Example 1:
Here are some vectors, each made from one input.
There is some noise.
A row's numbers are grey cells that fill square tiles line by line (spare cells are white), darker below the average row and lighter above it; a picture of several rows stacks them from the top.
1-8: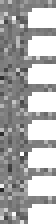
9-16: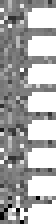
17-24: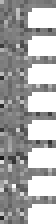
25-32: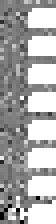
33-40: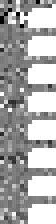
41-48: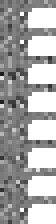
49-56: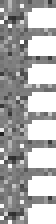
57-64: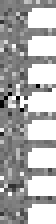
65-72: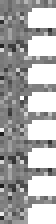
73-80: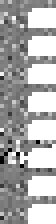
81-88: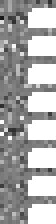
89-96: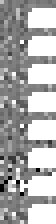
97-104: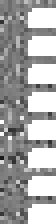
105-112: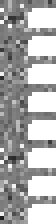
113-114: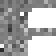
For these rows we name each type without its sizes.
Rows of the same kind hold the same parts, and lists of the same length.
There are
2 kinds of row.
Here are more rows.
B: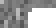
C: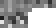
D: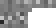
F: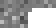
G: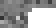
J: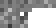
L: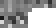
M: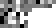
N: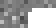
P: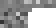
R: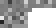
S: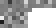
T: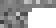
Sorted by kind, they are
B, C, D, F, G, J, L, N, P, R, S, T
M

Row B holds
a node of a tree.
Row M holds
a fixed value.
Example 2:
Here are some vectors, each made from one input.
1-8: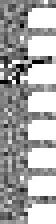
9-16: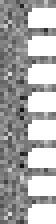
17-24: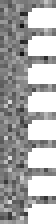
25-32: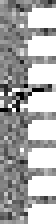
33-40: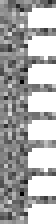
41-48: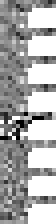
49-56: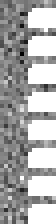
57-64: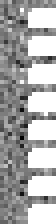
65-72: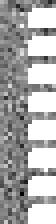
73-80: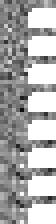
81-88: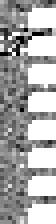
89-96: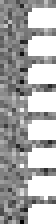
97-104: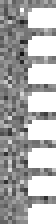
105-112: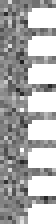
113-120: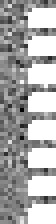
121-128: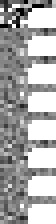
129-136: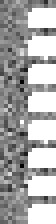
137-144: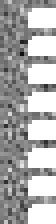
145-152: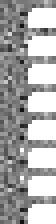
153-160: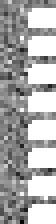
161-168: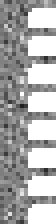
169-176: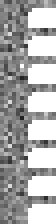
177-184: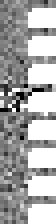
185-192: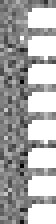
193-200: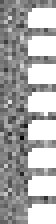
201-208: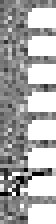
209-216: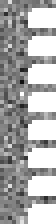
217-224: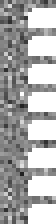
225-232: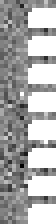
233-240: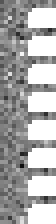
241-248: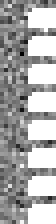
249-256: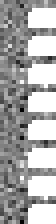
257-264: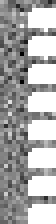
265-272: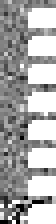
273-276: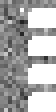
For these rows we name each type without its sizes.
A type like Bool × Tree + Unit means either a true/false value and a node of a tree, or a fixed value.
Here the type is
Tree + Unit.
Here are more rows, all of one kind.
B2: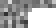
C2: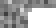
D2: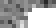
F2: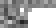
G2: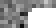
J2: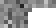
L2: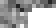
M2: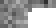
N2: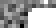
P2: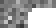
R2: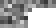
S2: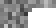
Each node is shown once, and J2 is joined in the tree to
S2.
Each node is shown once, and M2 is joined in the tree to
C2, D2 and P2.
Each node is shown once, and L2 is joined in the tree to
D2.
